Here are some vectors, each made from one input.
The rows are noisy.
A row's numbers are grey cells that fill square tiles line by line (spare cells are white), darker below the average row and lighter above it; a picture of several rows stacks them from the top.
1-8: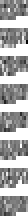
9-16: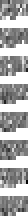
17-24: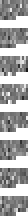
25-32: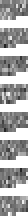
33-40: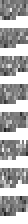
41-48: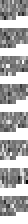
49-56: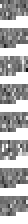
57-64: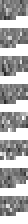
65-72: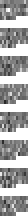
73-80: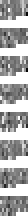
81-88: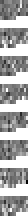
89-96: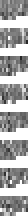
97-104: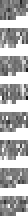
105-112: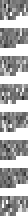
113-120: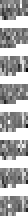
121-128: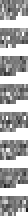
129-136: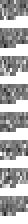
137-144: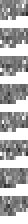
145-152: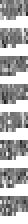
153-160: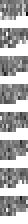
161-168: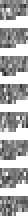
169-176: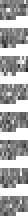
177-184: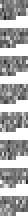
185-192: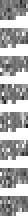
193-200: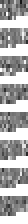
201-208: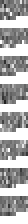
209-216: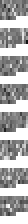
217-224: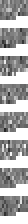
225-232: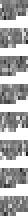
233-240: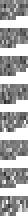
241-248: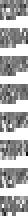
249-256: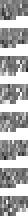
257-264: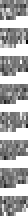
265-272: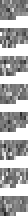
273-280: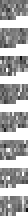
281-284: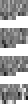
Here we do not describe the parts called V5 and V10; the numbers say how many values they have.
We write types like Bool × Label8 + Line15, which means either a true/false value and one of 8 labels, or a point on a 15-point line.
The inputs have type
(Tree7 + V5) × (Tree13 + V10).
